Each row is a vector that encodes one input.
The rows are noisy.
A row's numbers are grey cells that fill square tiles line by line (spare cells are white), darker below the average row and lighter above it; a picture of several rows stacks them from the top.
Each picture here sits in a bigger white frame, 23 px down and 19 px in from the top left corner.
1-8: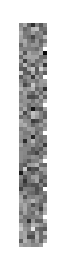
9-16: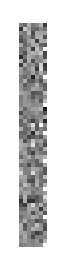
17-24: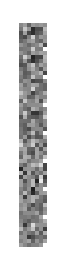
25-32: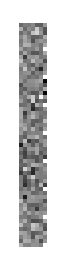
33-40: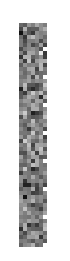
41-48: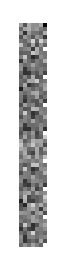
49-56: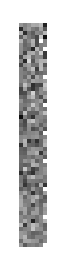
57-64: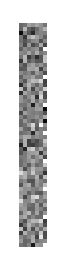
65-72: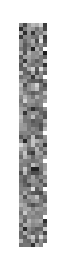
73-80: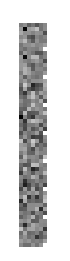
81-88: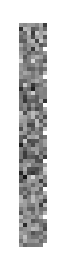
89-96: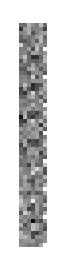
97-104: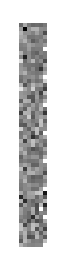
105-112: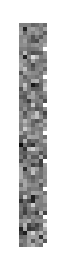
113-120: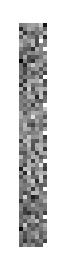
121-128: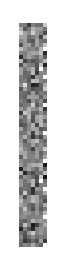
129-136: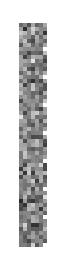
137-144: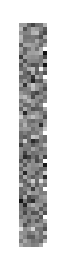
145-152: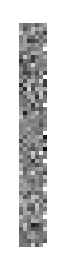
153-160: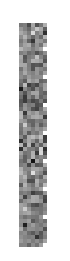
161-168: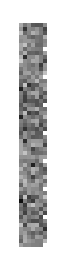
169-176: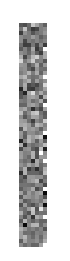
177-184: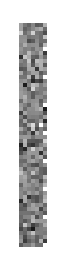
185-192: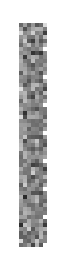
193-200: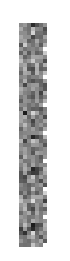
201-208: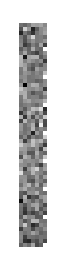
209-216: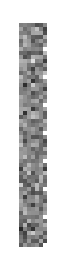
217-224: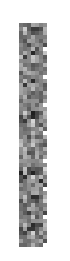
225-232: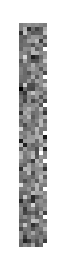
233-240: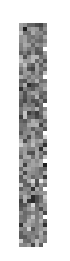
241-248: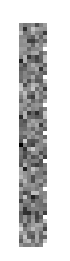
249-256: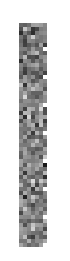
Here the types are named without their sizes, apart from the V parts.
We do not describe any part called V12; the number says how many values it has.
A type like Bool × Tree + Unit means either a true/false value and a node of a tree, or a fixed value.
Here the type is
Bool × Bool × Bool + (Circle + Unit) × V12 + Line.
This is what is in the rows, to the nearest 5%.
About 20% of them hold a point on a line. About 35% of them hold three true/false values. The rest hold a value of V12, together with either a point on a circle, or a fixed value.
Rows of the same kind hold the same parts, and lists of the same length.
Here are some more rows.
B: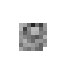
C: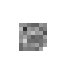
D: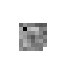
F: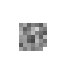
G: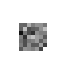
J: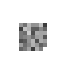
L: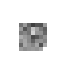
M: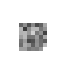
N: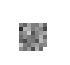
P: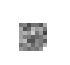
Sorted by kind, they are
B, C, D, L
F, M, P
G
J, N

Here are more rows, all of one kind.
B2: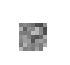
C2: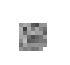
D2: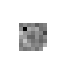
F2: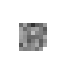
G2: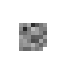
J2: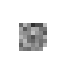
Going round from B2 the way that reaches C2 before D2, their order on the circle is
B2, C2, D2, F2, J2, G2.
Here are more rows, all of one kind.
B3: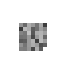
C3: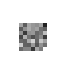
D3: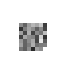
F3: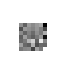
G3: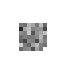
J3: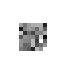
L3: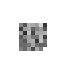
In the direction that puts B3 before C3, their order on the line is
G3, B3, L3, D3, J3, F3, C3.
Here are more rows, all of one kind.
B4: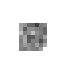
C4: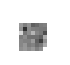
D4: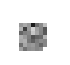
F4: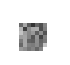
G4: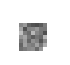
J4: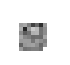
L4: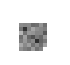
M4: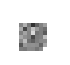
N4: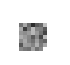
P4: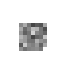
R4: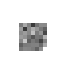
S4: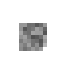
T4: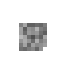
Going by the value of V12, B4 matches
G4 and P4.
